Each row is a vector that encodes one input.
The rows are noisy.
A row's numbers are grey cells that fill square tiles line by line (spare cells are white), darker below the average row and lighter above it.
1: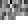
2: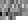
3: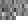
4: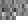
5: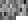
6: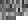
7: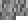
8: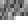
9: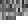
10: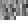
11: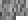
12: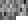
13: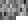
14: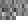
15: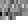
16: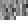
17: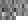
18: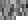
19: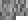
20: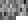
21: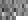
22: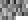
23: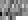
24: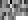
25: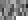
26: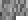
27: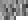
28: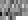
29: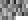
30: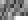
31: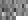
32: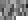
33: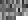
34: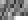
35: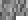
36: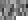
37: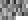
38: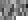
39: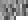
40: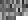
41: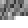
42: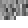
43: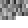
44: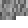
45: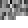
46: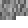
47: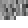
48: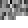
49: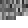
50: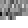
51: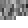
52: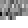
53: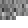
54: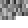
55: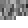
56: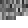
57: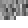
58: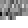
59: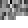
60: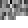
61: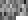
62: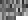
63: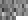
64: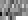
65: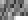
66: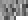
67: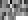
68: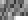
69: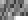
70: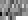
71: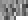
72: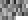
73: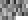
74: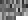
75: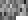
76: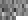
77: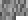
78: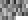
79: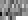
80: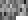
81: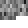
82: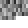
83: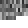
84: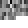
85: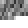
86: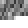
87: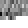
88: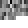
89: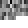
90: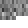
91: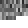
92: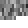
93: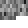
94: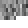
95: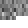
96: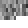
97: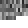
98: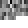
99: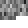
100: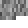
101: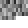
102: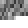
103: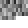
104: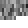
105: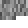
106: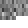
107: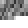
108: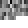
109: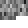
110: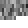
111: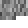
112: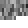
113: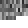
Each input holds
a node of a 10-node tree.
